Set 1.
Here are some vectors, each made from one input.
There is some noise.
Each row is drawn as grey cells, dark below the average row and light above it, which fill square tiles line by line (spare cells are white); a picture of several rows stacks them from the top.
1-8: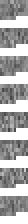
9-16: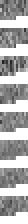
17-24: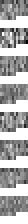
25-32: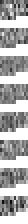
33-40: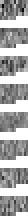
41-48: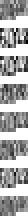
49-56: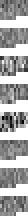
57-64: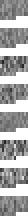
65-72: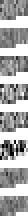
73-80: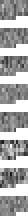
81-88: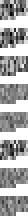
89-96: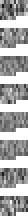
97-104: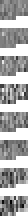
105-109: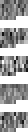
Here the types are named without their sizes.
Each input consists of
a true/false value, together with a list of points on a line.
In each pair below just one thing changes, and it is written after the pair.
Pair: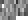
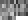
the true/false value
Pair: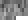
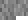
the true/false value
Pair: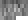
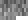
the place on the line in item 1 of the list
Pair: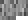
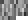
the place on the line in item 1 of the list
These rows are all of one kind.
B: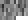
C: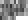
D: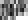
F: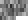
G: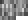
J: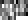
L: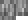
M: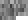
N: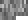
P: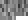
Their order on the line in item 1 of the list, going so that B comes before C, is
D, N, B, G, M, J, L, F, C, P.
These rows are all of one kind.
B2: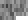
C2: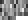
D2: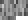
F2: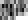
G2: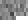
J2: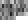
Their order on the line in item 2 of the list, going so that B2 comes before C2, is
G2, B2, F2, D2, C2, J2.
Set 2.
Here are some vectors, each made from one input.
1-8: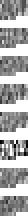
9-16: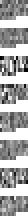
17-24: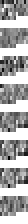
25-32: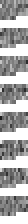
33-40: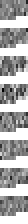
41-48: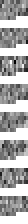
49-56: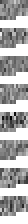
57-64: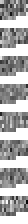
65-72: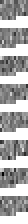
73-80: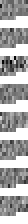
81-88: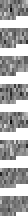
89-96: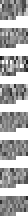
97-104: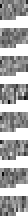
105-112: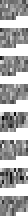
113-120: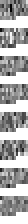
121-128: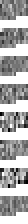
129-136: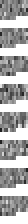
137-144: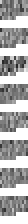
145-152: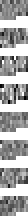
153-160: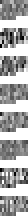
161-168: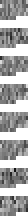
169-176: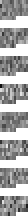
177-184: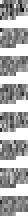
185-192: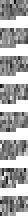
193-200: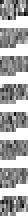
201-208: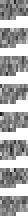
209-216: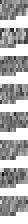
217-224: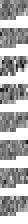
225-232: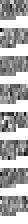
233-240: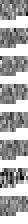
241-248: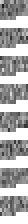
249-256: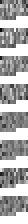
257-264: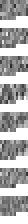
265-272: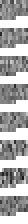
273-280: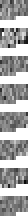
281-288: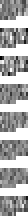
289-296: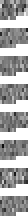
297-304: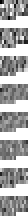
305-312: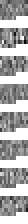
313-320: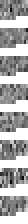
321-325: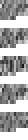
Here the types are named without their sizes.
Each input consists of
a list of points on a line.
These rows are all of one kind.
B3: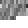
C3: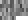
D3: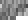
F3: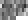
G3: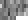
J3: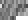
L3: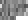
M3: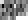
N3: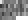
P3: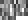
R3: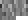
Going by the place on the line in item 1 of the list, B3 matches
D3, J3 and L3.
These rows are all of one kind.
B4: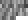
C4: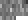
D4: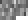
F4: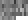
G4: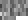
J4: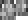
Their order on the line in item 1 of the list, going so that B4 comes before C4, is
B4, D4, C4, F4, J4, G4.
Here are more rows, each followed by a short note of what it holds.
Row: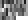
the empty list
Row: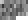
a list of two items
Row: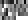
the empty list
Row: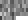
a list of three items
